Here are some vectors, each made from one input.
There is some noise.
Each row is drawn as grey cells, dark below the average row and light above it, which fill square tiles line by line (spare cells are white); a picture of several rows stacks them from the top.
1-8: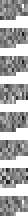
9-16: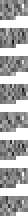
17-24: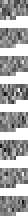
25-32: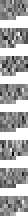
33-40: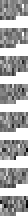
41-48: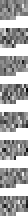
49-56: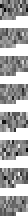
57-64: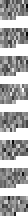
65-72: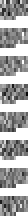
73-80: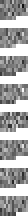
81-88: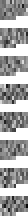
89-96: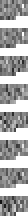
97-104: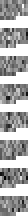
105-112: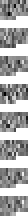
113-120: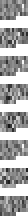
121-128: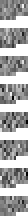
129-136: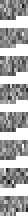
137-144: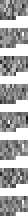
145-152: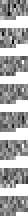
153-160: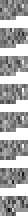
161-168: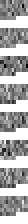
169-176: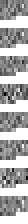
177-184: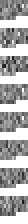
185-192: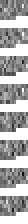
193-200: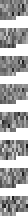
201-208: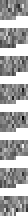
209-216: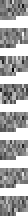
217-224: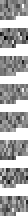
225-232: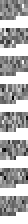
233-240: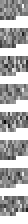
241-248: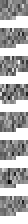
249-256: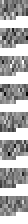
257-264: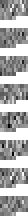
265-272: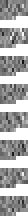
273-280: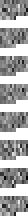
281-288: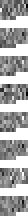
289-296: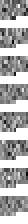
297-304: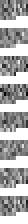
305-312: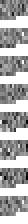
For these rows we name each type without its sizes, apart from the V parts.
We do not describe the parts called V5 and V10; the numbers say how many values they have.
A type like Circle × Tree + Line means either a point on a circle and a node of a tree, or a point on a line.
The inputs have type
Bool × (Circle + Unit) + V5 × V10.
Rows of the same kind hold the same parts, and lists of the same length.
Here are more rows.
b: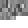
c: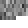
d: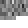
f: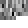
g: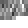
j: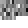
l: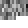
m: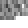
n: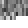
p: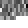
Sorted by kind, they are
b, c, d, m
f, g
j, l, n, p

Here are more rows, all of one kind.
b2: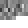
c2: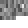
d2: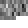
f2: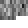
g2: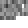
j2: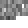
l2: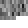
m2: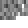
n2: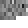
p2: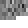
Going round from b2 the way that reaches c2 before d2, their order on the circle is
b2, p2, n2, m2, g2, j2, f2, c2, d2, l2.
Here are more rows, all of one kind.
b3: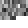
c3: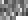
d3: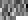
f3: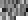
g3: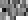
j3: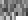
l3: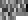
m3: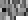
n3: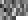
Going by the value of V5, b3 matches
c3 and n3.
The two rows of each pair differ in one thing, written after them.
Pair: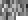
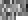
the value of V5
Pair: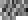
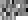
the value of V5
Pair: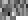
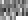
the value of V10
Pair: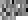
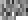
the value of V5
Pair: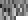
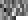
the value of V5
